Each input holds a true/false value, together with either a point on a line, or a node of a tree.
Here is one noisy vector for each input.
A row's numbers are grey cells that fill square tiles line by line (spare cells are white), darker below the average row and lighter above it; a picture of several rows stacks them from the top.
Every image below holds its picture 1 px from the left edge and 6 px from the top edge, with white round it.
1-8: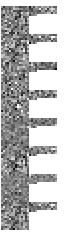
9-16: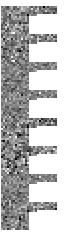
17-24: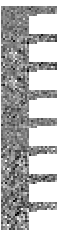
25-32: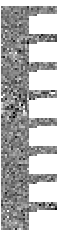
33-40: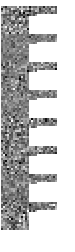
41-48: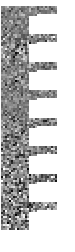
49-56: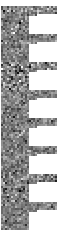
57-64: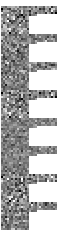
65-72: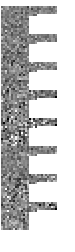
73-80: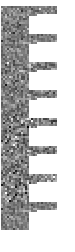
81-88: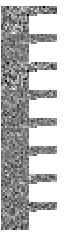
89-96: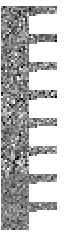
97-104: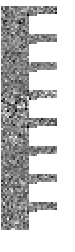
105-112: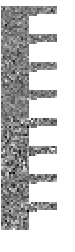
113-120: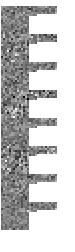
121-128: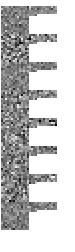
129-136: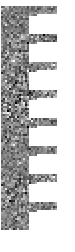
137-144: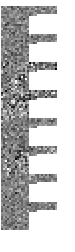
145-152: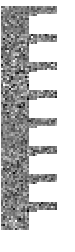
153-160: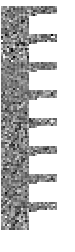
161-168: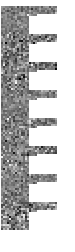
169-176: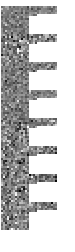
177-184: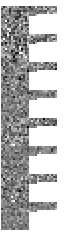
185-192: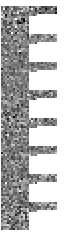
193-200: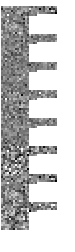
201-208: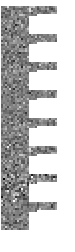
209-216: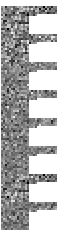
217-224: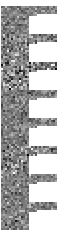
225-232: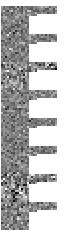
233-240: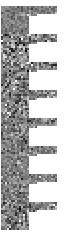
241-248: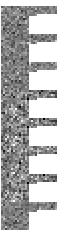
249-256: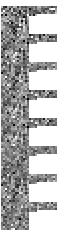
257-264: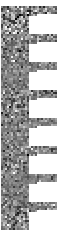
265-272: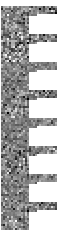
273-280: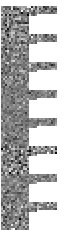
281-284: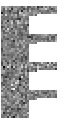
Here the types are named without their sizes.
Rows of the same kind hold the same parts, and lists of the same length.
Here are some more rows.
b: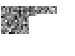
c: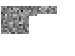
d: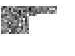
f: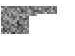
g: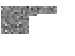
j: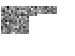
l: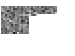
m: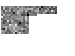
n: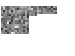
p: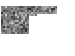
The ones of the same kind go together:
b, c, d, f, g, l, p
j, m, n

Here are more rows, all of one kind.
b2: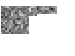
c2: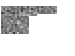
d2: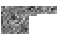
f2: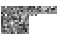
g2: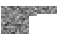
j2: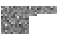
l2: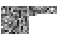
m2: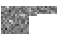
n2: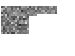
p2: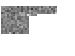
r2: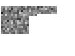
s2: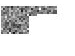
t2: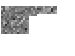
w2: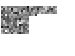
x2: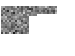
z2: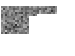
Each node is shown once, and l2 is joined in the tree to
f2 and s2.
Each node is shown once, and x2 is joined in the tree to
d2, f2 and p2.
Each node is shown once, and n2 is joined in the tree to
g2 and s2.
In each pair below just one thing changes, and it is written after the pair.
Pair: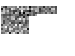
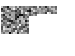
the place on the line
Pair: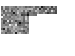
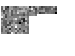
the place on the line
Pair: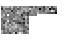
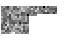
the place on the line
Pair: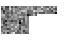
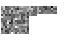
the place on the line
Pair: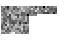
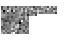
the place on the line
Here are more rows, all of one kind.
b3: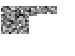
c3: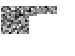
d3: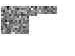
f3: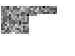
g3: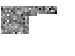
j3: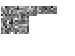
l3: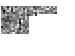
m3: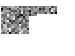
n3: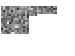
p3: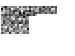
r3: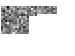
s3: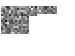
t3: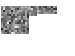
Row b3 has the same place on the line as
c3, d3, r3 and s3.
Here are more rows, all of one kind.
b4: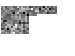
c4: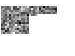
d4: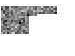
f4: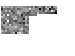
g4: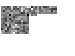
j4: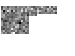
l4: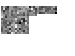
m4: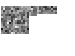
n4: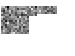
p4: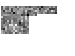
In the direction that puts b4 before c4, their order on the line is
f4, p4, b4, c4, g4, n4, m4, l4, d4, j4.
